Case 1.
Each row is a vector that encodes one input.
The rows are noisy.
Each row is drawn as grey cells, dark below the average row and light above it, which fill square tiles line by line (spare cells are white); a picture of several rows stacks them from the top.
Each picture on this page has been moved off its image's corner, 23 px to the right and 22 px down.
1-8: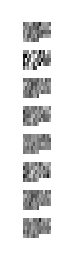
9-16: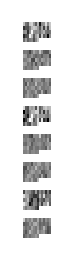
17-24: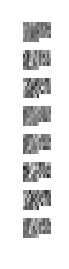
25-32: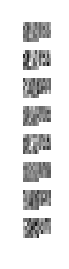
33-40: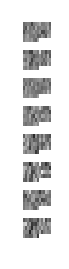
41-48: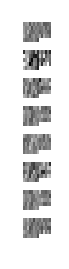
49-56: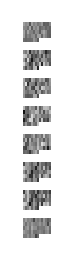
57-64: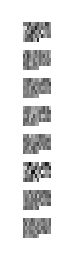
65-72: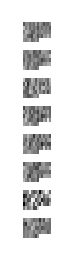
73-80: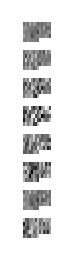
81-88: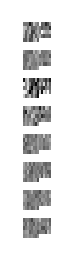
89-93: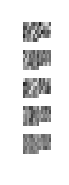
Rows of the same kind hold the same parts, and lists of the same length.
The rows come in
2 kinds.
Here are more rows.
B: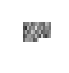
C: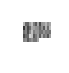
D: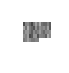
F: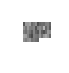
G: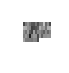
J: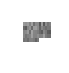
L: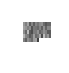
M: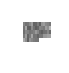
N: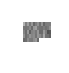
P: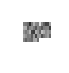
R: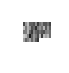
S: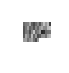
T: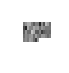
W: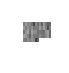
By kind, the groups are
B, C, D, G, M, P, S
F, J, L, N, R, T, W

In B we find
three true/false values.
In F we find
a point on a 7-point line.
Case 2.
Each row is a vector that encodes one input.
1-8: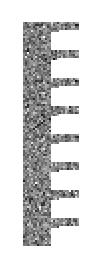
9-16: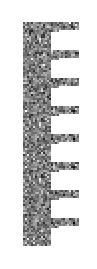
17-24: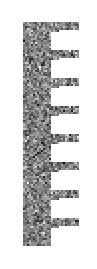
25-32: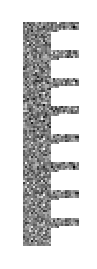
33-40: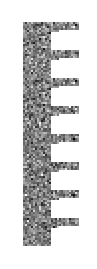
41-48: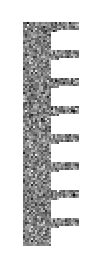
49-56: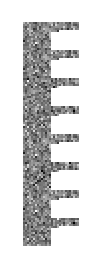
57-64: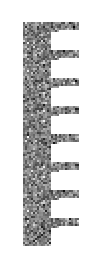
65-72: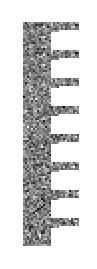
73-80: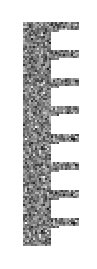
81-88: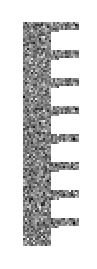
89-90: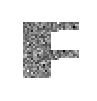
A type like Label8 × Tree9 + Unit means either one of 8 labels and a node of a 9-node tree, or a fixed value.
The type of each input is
Line8 + Tree9.
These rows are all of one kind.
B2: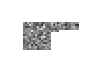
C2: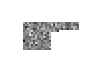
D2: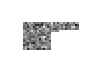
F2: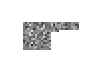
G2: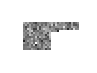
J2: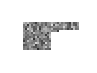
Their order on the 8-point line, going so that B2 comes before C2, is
D2, B2, F2, C2, G2, J2.
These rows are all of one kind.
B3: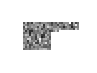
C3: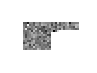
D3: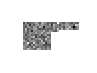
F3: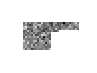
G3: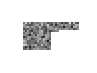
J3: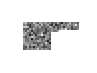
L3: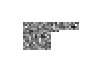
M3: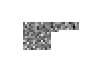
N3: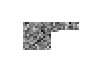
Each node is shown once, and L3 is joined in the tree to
B3 and D3.
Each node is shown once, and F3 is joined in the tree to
M3.
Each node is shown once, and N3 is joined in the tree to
C3.
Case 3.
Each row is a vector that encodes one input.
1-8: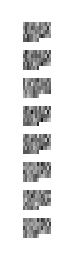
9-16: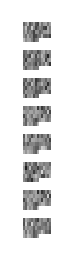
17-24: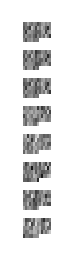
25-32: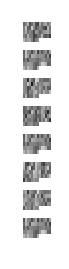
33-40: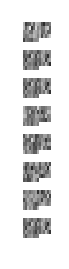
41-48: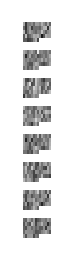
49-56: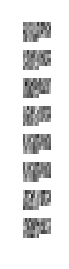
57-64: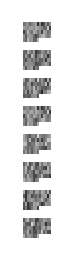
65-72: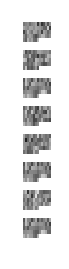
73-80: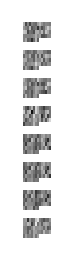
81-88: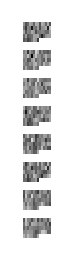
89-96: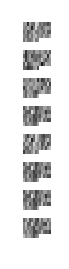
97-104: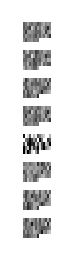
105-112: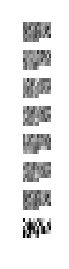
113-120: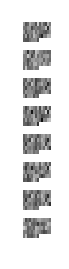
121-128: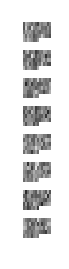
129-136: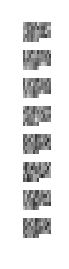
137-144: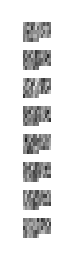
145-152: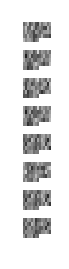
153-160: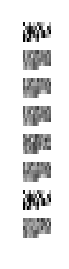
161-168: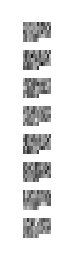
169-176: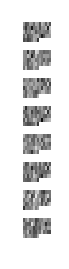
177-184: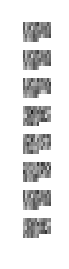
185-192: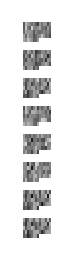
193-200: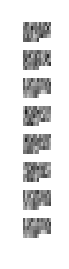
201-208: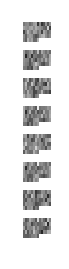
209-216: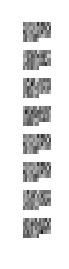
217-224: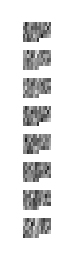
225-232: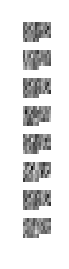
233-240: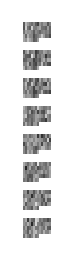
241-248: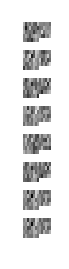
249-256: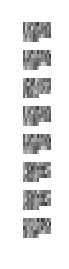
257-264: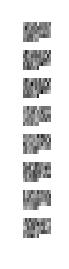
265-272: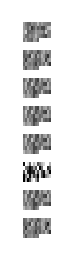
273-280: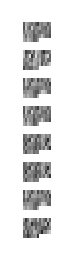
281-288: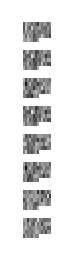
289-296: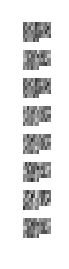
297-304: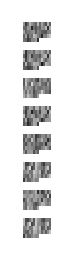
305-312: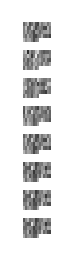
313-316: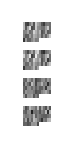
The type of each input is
List2(Line7).
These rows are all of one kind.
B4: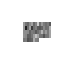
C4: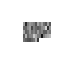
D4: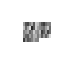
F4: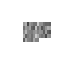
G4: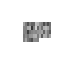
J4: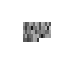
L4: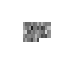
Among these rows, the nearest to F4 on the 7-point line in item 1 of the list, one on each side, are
G4 and L4.
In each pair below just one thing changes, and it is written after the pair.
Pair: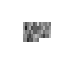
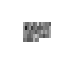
the place on the 7-point line in item 2 of the list
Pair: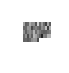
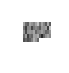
the place on the 7-point line in item 1 of the list
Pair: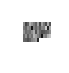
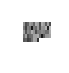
the place on the 7-point line in item 1 of the list
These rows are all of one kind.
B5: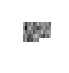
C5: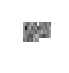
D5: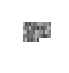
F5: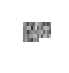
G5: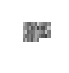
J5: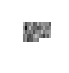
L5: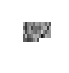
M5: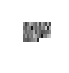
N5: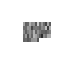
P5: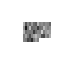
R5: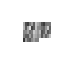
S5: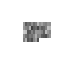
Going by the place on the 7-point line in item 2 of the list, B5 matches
D5, J5 and R5.
